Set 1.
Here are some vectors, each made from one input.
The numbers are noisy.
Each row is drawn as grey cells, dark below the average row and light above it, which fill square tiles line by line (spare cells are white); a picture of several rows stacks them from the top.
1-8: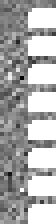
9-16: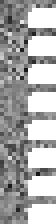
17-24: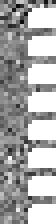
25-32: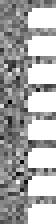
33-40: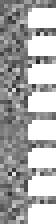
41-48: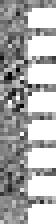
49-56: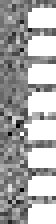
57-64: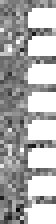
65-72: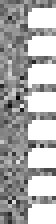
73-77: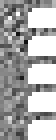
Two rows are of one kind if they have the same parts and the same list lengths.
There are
3 kinds of row.
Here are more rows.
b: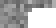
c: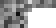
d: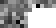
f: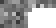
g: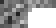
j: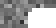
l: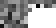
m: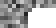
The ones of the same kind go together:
b, c, d, f
g, j, l
m

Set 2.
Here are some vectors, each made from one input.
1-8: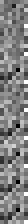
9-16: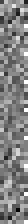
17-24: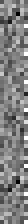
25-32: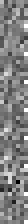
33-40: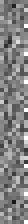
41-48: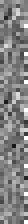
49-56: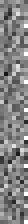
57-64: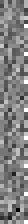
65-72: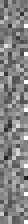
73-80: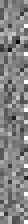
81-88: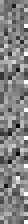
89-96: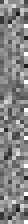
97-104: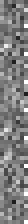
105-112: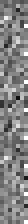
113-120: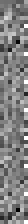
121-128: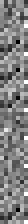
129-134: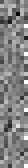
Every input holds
either a point on a 4-point line, or three true/false values.
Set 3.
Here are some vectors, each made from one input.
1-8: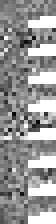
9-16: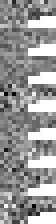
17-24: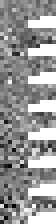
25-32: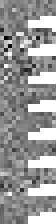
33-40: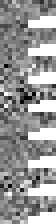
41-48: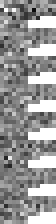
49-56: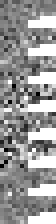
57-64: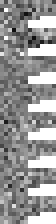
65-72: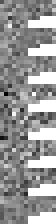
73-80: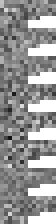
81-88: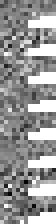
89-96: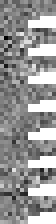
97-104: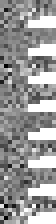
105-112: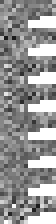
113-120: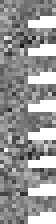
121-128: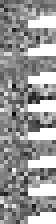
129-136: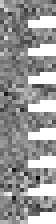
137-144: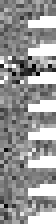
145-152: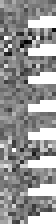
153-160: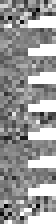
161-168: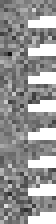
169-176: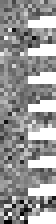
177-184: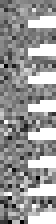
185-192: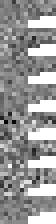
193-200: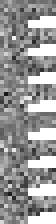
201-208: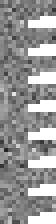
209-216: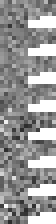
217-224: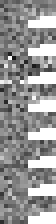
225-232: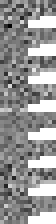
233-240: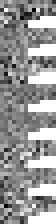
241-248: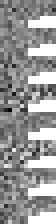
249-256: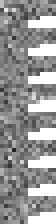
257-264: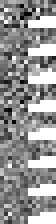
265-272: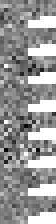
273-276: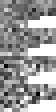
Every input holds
either a point on an 8-point line, or a point on a 9-point line.
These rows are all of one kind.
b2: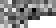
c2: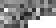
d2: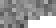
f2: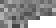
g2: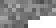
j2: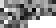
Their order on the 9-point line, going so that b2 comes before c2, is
b2, g2, c2, f2, j2, d2.
